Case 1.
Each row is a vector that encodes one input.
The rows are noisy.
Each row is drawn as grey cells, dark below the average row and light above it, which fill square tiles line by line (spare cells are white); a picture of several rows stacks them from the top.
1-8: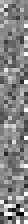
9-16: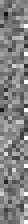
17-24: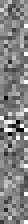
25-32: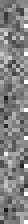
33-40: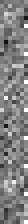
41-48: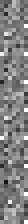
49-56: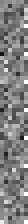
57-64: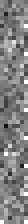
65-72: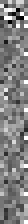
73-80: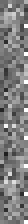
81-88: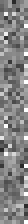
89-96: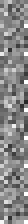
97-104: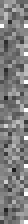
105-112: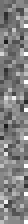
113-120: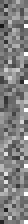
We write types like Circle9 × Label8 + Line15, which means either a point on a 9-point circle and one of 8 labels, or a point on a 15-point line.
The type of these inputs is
List2(Line3 × Line3).
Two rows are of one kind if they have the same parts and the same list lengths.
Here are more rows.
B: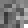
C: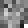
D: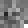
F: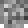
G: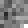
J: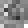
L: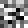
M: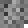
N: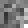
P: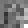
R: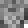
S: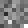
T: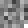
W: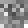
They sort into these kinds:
B, D, G, M, N, P, S
C, F, J, R, T, W
L

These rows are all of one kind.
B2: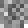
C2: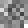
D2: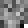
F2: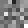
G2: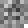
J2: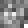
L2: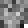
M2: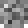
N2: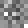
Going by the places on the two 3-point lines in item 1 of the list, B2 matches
C2, G2 and N2.
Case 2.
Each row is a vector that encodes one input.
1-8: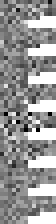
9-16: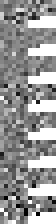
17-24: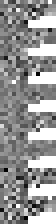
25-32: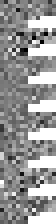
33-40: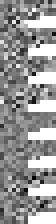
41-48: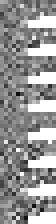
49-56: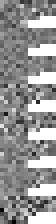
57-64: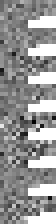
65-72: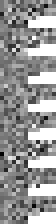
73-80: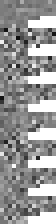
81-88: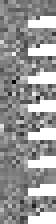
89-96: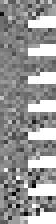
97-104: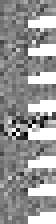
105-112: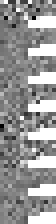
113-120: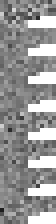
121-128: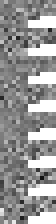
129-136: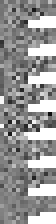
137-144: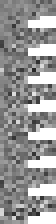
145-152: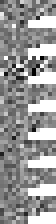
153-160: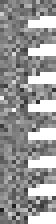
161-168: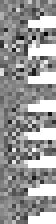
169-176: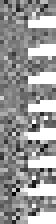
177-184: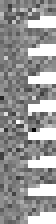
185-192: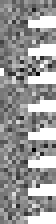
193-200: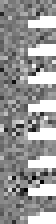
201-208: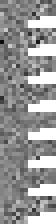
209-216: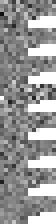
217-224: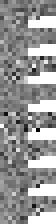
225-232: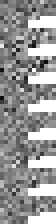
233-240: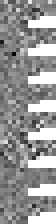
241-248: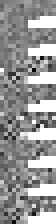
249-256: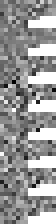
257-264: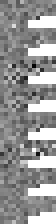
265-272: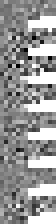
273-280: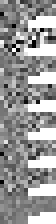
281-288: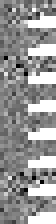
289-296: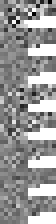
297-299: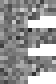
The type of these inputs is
(Bool × Bool × Bool × Bool + Unit) × Line16.
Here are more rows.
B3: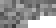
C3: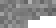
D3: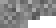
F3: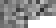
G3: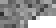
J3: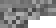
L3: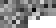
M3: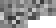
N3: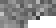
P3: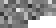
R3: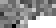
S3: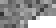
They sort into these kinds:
B3, C3, D3, J3, L3, N3, P3
F3, G3, M3, R3, S3

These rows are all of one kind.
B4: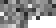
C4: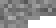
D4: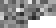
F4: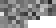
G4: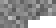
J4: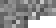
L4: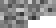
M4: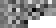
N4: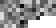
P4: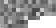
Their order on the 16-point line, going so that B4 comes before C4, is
P4, F4, B4, C4, M4, G4, D4, J4, N4, L4.
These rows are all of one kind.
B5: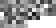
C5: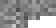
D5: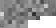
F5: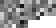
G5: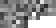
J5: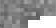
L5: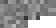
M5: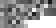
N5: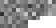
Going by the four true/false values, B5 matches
C5 and M5.
